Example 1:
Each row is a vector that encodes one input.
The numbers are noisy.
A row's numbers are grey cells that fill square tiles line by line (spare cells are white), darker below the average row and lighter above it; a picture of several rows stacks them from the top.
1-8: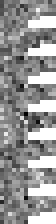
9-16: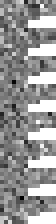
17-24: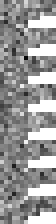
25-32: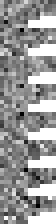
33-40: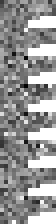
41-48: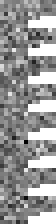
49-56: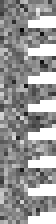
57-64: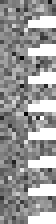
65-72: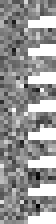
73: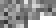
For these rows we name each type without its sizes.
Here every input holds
a point on a line, together with either a fixed value, or three true/false values.
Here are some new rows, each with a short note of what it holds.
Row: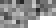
a point on a line and three true/false values
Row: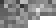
a point on a line
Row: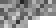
a point on a line and three true/false values
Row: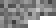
a point on a line
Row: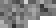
a point on a line
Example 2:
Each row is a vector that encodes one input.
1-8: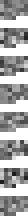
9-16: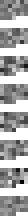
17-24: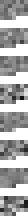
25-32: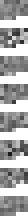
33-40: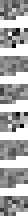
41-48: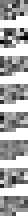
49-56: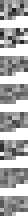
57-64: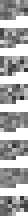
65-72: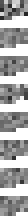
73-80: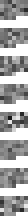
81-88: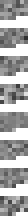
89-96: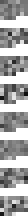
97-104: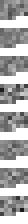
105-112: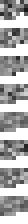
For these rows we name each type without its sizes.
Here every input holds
either a label, or four true/false values.
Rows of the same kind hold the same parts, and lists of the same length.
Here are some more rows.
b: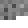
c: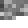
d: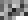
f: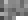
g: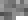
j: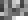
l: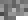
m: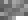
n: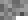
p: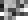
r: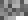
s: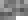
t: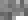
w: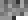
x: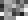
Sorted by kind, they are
b, f, j, m, r
c, d, g, l, n, p, s, t, w, x

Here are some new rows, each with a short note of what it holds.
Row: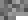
a label
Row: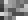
a label
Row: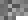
a label
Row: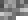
four true/false values
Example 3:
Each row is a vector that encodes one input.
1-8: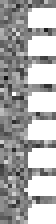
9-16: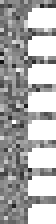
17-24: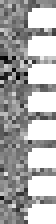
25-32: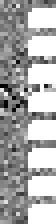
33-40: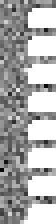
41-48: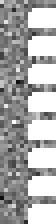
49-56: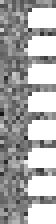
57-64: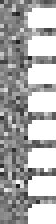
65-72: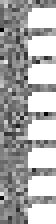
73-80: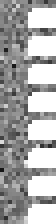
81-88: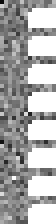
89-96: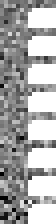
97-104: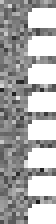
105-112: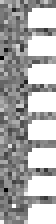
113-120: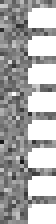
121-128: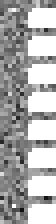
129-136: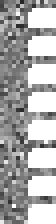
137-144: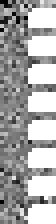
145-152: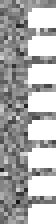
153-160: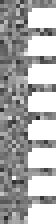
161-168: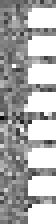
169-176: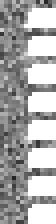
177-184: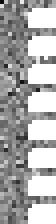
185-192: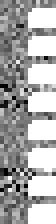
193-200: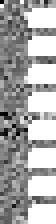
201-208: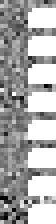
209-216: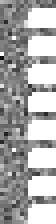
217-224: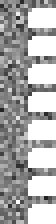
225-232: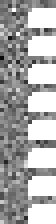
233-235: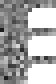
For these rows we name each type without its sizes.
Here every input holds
a list of points on a line.
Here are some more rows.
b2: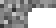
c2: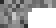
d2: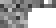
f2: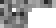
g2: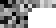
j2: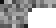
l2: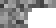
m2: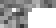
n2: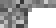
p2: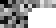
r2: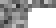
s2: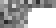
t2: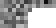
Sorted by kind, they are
b2, c2, d2, j2, l2, n2, r2, s2
f2, m2, t2
g2, p2

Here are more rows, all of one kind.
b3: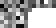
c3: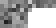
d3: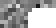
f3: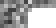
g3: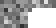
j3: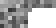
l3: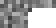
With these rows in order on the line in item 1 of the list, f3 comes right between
c3 and g3.
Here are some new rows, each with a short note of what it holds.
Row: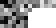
the empty list
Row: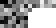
the empty list
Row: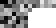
the empty list
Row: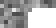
a list of one item
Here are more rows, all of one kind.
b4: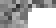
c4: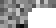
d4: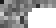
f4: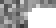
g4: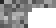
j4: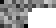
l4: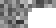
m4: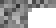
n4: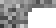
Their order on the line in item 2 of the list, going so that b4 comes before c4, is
b4, l4, n4, g4, c4, d4, m4, j4, f4.
